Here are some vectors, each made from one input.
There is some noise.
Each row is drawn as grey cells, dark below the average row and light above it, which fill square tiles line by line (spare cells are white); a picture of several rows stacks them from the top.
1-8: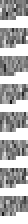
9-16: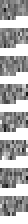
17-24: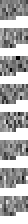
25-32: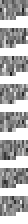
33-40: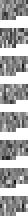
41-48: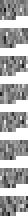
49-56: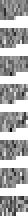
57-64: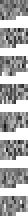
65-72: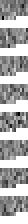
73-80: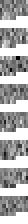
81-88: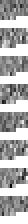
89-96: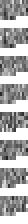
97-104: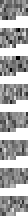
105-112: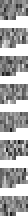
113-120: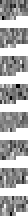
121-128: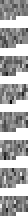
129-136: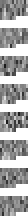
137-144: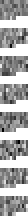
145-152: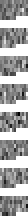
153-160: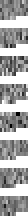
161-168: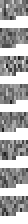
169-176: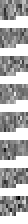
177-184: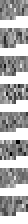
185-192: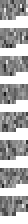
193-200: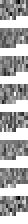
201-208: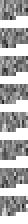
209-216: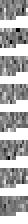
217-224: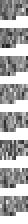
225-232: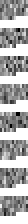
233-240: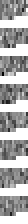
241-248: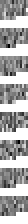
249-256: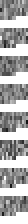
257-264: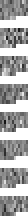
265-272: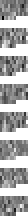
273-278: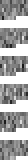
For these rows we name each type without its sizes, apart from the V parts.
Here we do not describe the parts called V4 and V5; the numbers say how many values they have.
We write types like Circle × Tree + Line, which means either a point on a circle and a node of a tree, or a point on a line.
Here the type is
Label × (Line + V5) + V4.
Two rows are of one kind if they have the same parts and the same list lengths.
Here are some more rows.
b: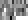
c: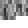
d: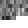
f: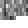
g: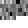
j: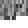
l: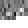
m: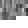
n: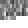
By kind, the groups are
b, n
c, d, f, j, l, m
g

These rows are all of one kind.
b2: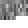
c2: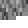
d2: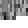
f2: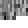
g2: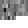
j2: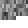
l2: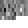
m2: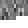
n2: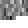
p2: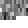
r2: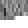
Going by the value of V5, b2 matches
c2, g2, l2 and r2.
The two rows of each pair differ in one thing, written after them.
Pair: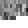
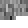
the value of V5
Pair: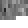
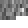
the value of V5
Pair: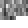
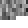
the label
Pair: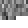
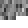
the label
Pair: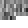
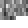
the label
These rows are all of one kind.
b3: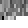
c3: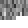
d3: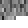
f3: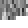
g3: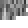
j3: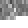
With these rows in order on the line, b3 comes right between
d3 and j3.
